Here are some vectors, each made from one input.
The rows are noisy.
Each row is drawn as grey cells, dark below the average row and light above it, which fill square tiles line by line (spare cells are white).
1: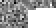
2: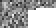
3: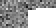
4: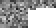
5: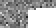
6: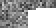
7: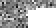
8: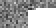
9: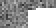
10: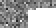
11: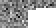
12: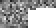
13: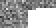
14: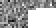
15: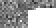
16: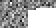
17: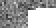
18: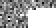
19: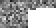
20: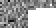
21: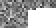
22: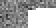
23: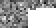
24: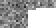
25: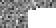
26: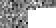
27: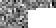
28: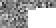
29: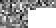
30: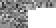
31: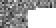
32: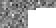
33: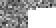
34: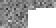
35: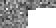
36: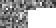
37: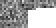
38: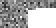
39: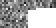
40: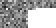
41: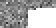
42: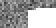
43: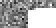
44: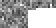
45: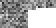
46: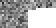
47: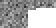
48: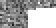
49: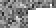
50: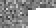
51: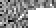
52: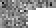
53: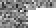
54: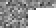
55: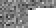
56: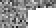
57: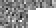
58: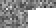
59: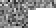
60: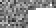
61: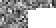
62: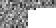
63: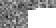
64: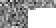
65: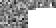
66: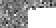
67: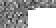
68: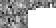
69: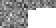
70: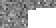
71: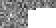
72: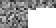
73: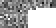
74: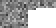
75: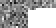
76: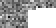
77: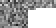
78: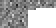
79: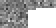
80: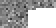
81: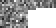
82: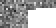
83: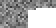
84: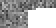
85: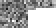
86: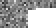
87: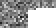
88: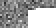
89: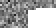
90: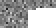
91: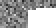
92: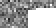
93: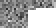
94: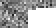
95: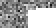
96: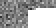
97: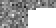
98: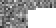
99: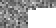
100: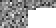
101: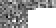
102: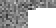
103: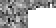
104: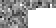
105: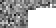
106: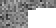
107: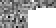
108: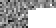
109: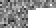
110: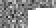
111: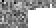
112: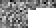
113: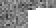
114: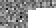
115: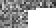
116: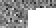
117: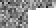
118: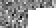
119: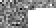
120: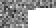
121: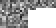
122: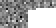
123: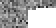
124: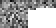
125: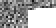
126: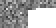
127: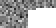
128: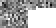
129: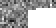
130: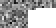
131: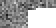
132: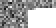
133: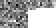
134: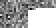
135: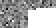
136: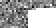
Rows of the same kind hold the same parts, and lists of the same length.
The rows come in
4 kinds.
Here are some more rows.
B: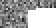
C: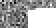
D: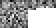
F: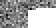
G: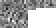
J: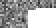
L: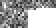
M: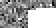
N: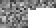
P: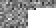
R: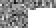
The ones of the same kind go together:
B, F, J
C, M, R
D, N
G, L, P

